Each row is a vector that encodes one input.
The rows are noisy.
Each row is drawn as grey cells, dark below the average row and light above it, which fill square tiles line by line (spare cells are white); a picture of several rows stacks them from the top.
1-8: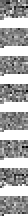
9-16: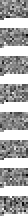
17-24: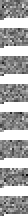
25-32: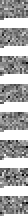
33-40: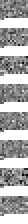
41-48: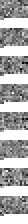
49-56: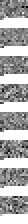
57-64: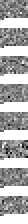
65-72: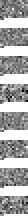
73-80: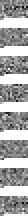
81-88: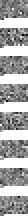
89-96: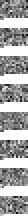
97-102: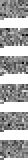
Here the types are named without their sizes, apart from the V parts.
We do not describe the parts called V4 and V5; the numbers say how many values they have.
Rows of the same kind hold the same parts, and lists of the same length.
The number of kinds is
4.
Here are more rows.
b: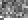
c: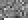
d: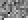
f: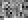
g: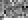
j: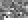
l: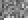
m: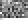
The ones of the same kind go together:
b, d, l
c, j
f, g
m

